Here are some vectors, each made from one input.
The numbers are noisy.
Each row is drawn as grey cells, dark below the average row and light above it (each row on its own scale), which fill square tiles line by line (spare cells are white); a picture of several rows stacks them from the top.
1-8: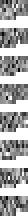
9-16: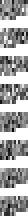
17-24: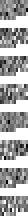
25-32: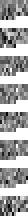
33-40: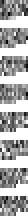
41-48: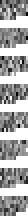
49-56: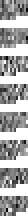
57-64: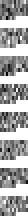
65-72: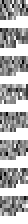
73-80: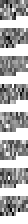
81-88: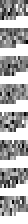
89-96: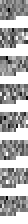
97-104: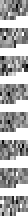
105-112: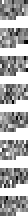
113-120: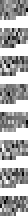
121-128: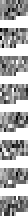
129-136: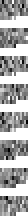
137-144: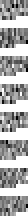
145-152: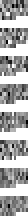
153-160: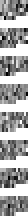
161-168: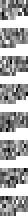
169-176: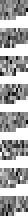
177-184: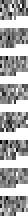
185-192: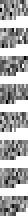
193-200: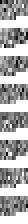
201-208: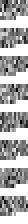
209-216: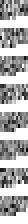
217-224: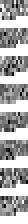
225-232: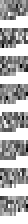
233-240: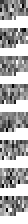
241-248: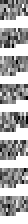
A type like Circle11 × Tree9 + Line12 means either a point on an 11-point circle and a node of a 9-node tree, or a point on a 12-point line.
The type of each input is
Label5 × (Label6 + Line5).
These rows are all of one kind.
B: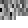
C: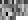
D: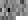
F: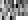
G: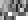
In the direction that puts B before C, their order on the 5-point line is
D, B, F, C, G.
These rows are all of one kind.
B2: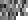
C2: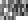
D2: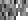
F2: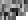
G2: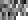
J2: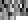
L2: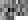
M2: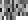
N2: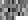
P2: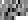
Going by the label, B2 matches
D2, F2 and G2.
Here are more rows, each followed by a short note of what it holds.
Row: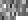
one of 5 labels and one of 6 labels
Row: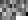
one of 5 labels and one of 6 labels
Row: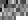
one of 5 labels and a point on a 5-point line
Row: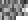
one of 5 labels and a point on a 5-point line
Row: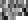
one of 5 labels and one of 6 labels
